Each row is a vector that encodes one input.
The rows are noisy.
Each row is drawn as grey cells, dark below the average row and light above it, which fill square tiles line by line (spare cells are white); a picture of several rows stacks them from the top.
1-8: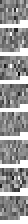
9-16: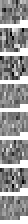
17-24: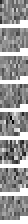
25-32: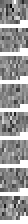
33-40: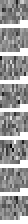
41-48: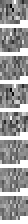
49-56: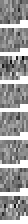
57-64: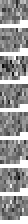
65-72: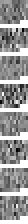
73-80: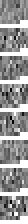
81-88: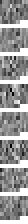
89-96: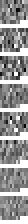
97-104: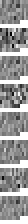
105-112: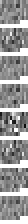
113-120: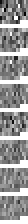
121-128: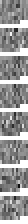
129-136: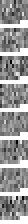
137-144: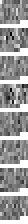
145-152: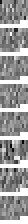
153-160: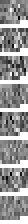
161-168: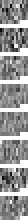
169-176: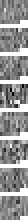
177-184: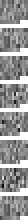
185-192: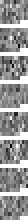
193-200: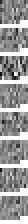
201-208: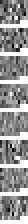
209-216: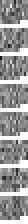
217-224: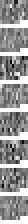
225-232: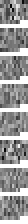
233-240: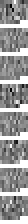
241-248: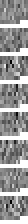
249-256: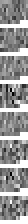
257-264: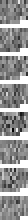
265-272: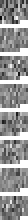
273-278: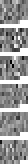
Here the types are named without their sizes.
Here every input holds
a label, together with either a point on a line, or a list of points on a circle.
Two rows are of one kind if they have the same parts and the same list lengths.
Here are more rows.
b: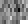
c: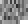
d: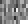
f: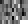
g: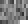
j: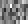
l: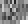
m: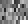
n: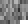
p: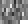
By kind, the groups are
b, c, d, m
f
g, n
j, l, p

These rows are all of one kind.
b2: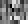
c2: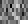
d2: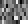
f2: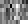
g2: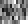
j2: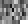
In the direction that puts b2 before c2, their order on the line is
d2, j2, g2, b2, f2, c2.
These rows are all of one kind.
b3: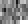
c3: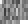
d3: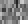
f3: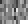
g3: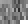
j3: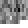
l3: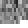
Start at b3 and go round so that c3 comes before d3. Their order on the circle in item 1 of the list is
b3, c3, j3, f3, d3, l3, g3.
